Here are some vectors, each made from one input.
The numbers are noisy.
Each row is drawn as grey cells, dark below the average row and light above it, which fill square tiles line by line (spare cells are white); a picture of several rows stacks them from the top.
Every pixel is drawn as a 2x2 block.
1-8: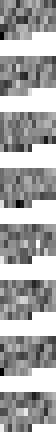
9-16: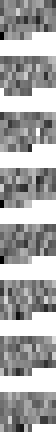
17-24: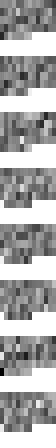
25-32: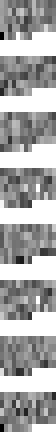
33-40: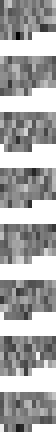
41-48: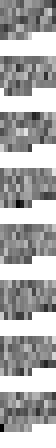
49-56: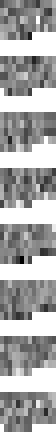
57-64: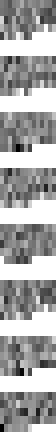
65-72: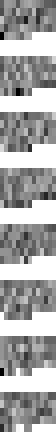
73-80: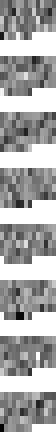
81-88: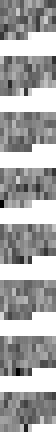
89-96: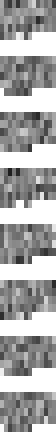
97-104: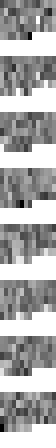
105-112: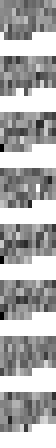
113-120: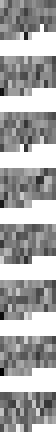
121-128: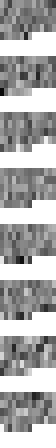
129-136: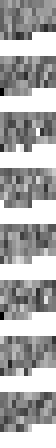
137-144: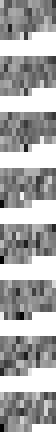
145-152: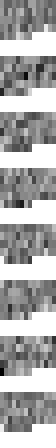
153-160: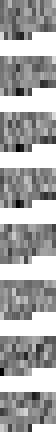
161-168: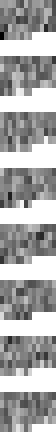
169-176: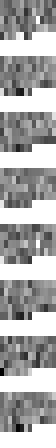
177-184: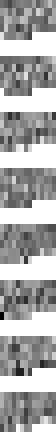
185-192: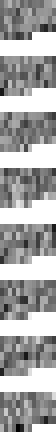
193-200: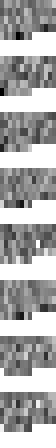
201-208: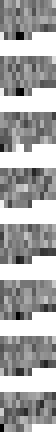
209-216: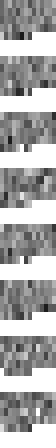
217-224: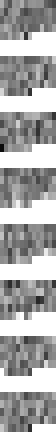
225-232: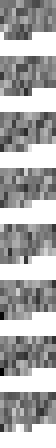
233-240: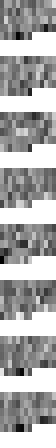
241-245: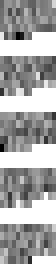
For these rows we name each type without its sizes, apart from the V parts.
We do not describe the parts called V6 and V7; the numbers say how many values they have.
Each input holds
a point on a circle, a true/false value and a value of V7, together with either a point on a line, or a value of V6.
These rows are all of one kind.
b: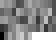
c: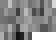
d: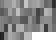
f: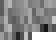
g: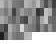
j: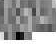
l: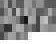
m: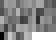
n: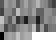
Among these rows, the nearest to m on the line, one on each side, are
c and n.
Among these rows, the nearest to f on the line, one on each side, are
d and n.
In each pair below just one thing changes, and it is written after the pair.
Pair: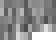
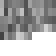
the value of V7
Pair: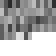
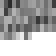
the value of V7
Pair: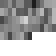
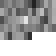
the place on the circle
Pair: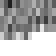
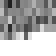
the place on the circle
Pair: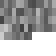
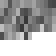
the true/false value
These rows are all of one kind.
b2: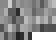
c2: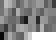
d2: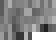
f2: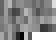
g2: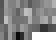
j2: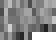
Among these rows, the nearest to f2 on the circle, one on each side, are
c2 and d2.
